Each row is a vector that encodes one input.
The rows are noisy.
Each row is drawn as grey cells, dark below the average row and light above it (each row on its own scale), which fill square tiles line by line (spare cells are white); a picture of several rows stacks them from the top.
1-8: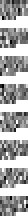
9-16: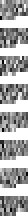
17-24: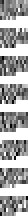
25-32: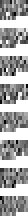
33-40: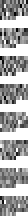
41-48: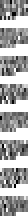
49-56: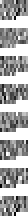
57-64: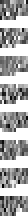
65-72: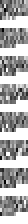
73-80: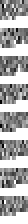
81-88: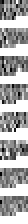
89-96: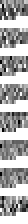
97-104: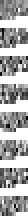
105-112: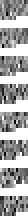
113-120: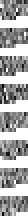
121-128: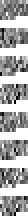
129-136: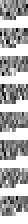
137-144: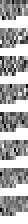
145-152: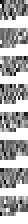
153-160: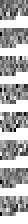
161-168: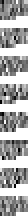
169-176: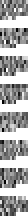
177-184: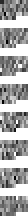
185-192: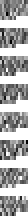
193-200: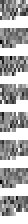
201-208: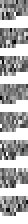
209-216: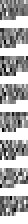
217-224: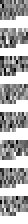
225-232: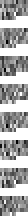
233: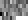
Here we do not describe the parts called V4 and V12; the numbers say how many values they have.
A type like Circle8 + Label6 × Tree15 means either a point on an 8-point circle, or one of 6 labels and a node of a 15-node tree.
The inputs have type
(Bool × Bool × Bool + V4) × Line6 + V12.
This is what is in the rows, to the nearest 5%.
About 65% of them hold a point on a 6-point line, together with either three true/false values, or a value of V4. The rest hold a value of V12.
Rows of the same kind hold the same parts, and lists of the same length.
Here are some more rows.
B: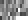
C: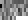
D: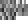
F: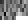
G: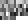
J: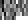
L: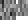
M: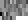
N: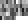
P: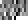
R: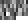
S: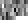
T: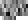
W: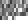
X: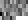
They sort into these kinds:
B, D, G, L, N, W
C, M, P, S, T, X
F, J, R

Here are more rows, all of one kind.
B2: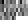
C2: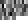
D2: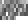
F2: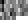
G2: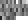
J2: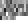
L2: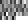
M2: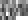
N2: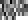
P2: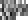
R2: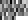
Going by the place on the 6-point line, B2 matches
L2, N2 and R2.
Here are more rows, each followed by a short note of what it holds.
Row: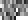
a value of V12
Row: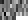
a point on a 6-point line and a value of V4
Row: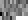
a value of V12
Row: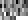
a value of V12
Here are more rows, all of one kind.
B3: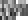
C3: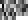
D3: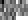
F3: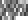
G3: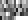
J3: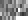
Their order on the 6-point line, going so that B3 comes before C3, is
F3, J3, G3, B3, C3, D3.
